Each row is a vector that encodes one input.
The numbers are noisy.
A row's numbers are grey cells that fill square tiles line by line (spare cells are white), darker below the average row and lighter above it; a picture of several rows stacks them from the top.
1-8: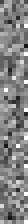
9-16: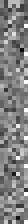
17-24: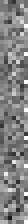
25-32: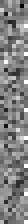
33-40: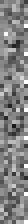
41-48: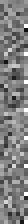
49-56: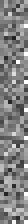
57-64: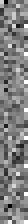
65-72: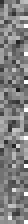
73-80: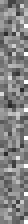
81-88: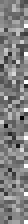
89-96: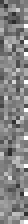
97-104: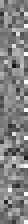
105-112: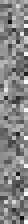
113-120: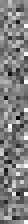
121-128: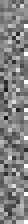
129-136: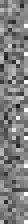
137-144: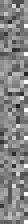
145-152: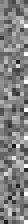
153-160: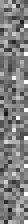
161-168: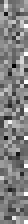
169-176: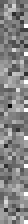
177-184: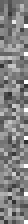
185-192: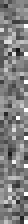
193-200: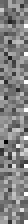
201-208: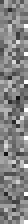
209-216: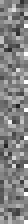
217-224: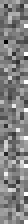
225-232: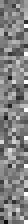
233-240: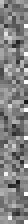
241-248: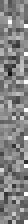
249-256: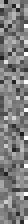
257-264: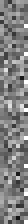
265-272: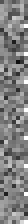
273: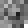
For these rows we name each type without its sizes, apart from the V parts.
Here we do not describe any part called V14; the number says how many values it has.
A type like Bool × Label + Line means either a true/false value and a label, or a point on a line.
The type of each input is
Bool × V14 + Circle + Unit.
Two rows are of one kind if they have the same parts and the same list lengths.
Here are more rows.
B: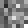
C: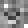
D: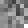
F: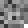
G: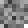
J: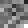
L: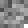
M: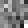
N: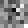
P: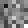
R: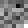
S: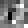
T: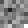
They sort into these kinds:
B, F, G, P
C, D, L, M, N, R, S, T
J

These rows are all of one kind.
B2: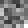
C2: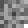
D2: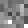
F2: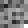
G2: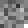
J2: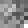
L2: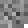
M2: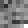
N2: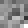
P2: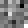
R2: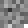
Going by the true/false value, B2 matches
J2 and P2.
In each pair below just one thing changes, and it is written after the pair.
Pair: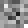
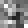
the true/false value
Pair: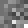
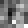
the true/false value
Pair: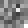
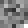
the true/false value
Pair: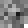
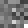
the value of V14
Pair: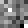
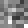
the value of V14
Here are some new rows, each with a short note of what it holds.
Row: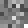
a point on a circle
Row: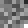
a fixed value
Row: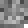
a true/false value and a value of V14
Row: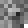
a true/false value and a value of V14
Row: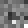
a true/false value and a value of V14
